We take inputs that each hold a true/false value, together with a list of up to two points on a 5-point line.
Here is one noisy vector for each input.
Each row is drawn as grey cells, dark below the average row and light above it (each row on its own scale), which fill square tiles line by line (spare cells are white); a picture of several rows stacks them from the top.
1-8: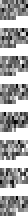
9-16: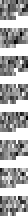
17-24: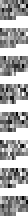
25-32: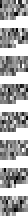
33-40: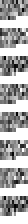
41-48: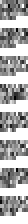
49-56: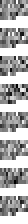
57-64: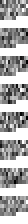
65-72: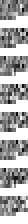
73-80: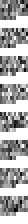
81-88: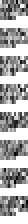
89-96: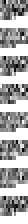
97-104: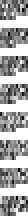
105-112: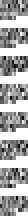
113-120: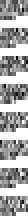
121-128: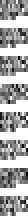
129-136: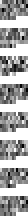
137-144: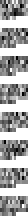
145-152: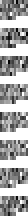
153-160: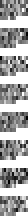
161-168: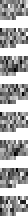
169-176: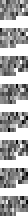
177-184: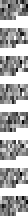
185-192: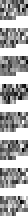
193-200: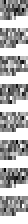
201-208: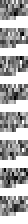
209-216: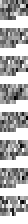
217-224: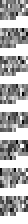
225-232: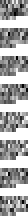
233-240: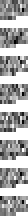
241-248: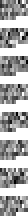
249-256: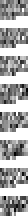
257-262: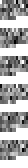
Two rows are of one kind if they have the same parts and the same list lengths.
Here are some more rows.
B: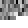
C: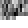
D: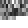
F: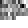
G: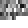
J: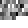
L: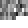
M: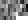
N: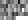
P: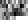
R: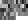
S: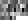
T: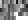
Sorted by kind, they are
B, F, N, S, T
C, D, P
G, J, L, M, R

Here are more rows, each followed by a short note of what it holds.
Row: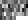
a true/false value, together with a list of one item
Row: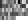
a true/false value, together with a list of two items
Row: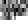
a true/false value, together with the empty list
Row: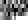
a true/false value, together with the empty list
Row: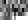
a true/false value, together with the empty list
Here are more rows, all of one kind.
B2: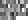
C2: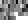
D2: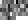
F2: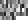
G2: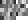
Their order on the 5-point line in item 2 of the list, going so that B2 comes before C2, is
B2, D2, G2, F2, C2.
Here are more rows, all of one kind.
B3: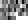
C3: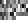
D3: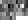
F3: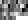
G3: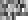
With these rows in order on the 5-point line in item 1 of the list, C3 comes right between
B3 and F3.
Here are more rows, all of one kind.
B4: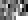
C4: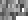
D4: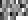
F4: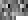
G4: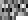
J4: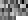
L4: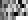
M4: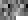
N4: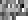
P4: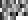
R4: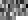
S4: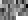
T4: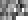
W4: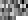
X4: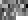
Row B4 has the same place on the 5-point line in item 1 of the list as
D4, F4, M4 and P4.
